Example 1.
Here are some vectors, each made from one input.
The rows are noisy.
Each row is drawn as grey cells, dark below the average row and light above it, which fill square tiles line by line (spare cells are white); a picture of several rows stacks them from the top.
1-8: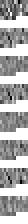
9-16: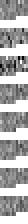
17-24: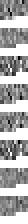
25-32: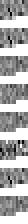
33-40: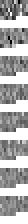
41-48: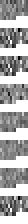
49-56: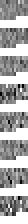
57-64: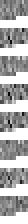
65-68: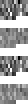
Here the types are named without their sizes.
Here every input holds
a true/false value, together with either a fixed value, or a node of a tree.
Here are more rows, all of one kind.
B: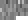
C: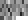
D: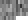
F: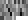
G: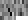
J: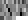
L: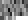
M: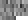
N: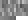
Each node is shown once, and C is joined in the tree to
N.
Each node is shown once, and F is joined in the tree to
G and J.
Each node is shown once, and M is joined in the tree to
N.
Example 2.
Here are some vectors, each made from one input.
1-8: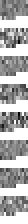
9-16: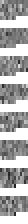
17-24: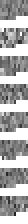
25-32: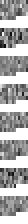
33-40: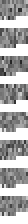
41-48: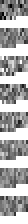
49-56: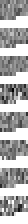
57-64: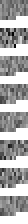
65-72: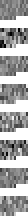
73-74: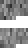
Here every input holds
either a point on a 6-point circle, or a fixed value, or four true/false values.
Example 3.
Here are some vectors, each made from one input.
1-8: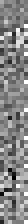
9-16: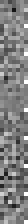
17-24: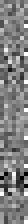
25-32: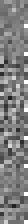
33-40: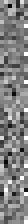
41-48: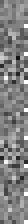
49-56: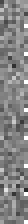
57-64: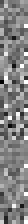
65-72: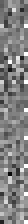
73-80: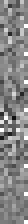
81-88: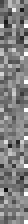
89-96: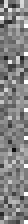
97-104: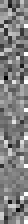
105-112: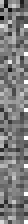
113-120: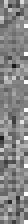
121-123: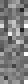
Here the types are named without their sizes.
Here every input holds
either a point on a line, or four true/false values.
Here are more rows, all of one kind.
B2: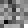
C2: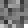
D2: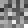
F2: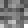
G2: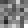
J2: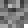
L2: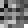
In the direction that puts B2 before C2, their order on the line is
B2, C2, J2, L2, G2, F2, D2.
